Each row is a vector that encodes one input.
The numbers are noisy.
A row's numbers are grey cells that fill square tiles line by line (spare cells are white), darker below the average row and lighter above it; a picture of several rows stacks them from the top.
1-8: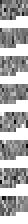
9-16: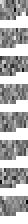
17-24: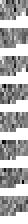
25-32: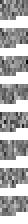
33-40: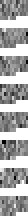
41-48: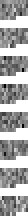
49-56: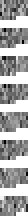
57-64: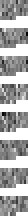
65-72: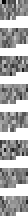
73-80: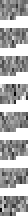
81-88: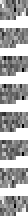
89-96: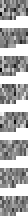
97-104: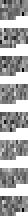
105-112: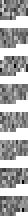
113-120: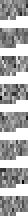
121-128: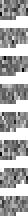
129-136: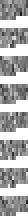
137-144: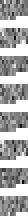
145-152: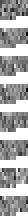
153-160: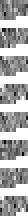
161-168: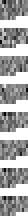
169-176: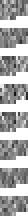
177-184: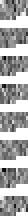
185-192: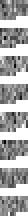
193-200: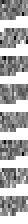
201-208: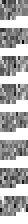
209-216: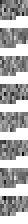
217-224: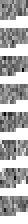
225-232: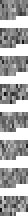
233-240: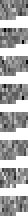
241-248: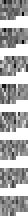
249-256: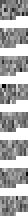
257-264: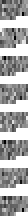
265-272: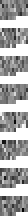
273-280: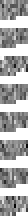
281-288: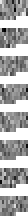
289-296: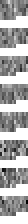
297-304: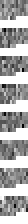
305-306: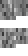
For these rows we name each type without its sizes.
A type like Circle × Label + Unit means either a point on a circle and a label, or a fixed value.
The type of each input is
Circle + Tree.
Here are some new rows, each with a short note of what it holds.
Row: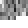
a point on a circle
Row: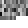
a point on a circle
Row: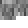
a node of a tree
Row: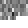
a node of a tree
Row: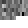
a point on a circle
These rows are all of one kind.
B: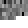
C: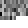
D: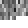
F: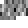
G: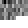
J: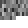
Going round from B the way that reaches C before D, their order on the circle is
B, J, C, F, D, G.
